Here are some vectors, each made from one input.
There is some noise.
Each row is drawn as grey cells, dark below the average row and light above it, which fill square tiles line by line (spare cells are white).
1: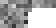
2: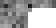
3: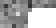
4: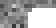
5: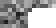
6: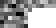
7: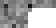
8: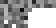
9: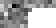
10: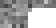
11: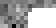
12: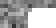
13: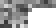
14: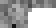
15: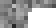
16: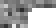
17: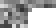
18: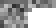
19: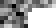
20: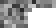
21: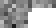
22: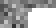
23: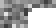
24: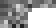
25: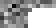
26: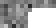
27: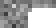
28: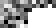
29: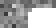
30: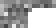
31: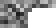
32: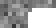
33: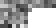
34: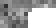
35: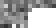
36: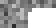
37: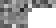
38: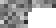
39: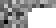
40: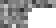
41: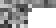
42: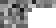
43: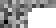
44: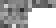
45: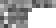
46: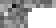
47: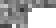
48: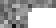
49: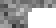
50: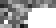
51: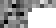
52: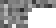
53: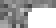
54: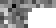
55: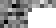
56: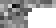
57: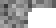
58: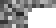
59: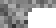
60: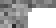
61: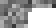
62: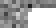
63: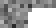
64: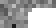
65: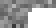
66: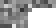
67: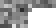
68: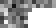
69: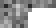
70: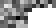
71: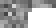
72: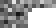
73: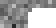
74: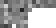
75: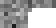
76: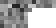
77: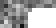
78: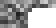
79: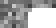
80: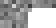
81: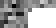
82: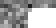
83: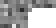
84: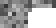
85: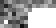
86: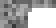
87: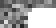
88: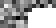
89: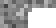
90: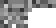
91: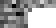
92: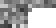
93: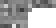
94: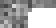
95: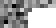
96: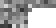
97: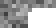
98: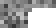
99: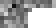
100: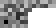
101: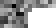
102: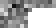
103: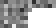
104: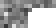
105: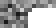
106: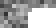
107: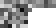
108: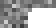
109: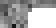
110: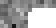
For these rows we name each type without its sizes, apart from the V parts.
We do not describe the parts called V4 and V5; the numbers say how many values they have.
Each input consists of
either a point on a circle, a value of V4 and a value of V5, or a fixed value, or three true/false values.
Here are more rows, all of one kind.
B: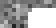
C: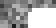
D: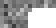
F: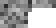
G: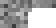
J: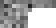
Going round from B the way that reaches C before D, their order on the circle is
B, G, F, C, J, D.
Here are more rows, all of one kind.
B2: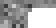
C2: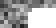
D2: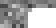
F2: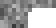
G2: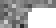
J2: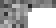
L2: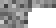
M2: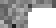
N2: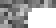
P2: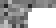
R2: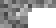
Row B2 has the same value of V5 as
D2, G2, L2 and P2.
